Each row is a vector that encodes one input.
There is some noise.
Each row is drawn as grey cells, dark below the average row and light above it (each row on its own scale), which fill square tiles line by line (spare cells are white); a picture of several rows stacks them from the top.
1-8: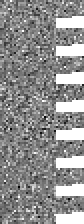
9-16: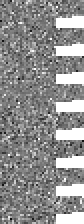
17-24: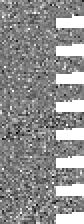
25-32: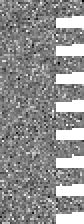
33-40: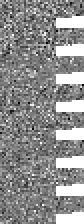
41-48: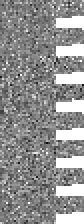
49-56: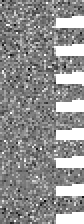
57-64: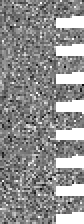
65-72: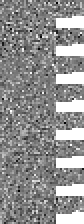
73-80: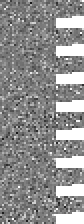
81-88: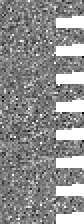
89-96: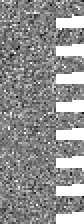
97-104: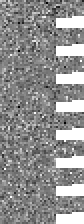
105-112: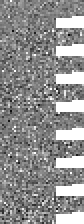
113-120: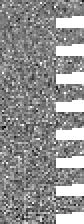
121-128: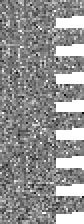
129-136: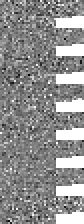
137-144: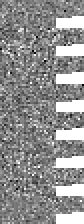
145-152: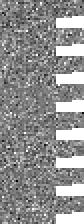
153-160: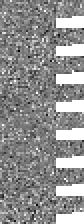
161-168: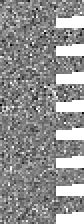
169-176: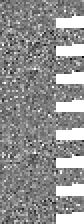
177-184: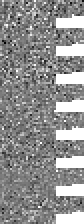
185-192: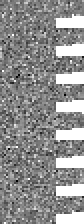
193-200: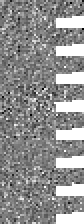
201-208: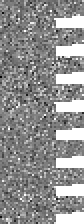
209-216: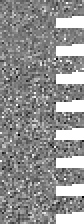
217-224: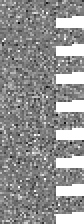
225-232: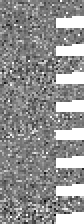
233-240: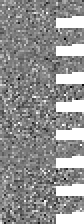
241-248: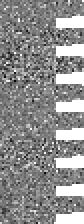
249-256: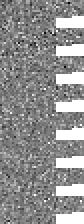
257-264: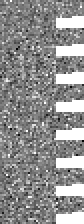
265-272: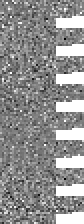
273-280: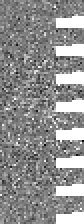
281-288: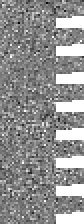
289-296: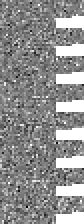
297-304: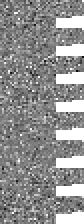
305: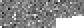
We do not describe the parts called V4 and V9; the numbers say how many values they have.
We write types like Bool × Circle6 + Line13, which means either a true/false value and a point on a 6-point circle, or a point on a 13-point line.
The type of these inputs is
Bool × Bool × Bool × Bool × ((Circle6 + V4) × V9 + Line6).
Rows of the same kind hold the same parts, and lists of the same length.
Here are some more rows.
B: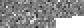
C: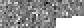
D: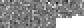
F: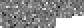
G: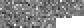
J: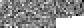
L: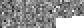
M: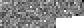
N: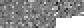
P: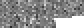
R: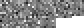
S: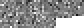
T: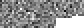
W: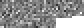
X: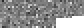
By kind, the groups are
B, D, F, T, X
C, G, J, M, S
L, N, P, R, W

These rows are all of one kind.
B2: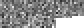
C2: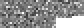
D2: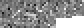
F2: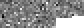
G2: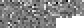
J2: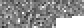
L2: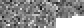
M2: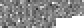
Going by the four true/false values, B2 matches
F2 and M2.
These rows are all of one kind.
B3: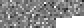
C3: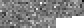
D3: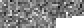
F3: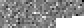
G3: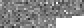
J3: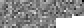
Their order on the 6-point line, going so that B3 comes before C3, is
D3, F3, J3, B3, C3, G3.
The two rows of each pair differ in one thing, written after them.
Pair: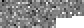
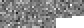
one of the four true/false values
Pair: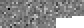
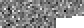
the value of V9
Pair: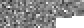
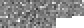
the place on the 6-point circle
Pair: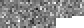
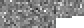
the place on the 6-point circle
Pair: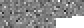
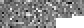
one of the four true/false values
